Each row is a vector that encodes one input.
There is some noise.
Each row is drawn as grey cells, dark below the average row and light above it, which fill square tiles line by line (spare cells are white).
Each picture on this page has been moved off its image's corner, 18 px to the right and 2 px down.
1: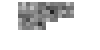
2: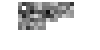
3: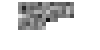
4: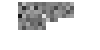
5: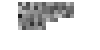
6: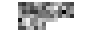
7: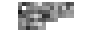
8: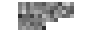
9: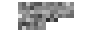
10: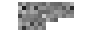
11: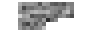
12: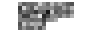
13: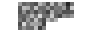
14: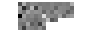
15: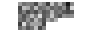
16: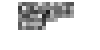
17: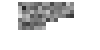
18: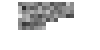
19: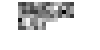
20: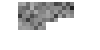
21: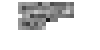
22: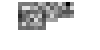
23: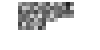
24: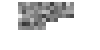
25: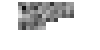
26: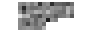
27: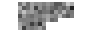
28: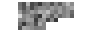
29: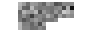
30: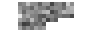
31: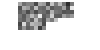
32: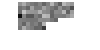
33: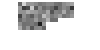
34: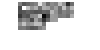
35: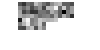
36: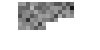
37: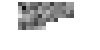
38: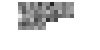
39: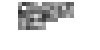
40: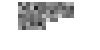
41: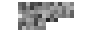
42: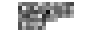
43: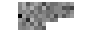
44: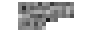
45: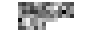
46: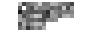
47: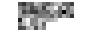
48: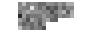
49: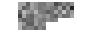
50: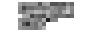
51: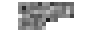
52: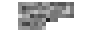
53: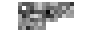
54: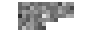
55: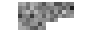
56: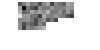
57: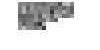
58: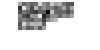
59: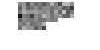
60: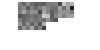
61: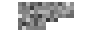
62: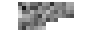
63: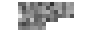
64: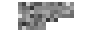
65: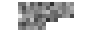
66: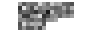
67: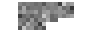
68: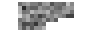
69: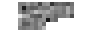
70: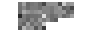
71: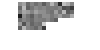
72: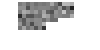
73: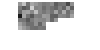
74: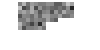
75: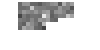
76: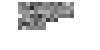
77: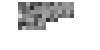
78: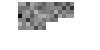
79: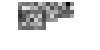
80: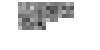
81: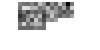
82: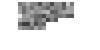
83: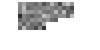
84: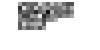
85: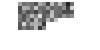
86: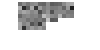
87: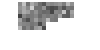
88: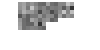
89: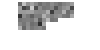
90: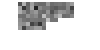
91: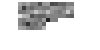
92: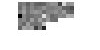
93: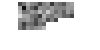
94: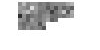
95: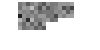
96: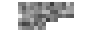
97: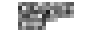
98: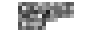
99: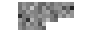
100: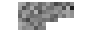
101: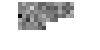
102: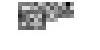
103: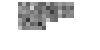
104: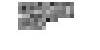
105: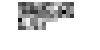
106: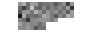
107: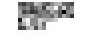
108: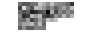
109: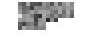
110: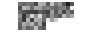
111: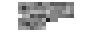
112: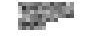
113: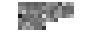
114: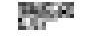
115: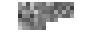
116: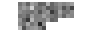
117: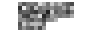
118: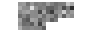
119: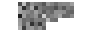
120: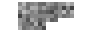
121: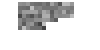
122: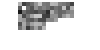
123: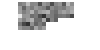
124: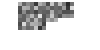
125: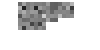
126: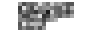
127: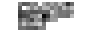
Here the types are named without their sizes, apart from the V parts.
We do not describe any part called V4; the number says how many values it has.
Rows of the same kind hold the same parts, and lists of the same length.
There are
4 kinds of row.
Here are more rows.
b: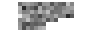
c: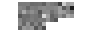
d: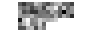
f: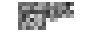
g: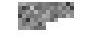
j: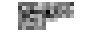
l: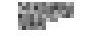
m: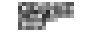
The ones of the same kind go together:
b
c, g, l
d
f, j, m

